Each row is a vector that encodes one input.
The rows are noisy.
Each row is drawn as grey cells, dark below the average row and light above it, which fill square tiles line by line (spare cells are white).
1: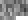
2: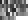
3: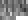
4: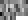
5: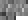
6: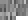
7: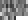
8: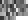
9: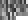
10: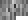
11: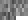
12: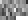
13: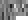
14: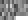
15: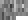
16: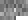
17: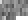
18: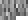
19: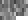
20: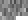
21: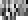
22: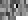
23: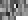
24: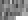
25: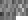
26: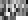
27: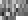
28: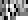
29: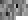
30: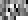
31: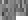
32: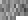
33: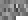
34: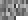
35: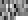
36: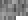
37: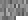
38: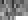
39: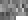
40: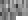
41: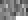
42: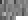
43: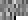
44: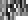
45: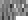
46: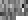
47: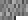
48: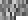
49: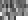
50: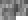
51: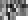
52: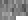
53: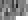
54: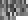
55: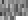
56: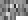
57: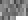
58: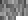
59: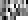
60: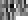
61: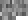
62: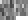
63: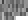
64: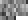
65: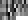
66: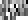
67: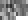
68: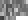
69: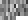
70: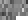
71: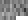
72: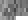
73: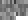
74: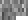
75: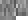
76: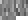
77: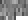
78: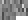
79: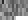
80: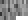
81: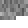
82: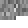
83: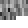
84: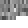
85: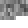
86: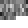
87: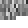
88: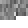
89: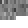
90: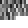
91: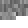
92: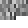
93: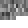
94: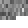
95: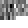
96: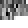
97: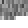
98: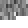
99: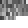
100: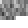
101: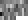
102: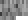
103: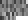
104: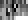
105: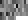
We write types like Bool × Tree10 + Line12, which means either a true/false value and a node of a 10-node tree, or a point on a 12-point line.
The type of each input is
Circle6 × (Circle11 + Tree8).
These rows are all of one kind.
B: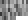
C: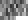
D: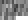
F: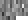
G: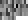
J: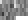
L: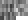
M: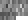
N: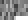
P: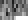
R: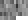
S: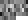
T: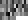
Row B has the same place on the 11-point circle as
G and R.
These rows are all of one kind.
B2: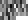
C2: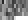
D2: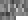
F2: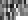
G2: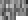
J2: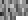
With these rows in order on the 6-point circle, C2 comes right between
G2 and J2.
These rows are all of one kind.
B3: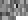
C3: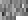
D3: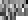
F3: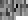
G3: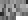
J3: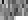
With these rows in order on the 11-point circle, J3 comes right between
C3 and F3.
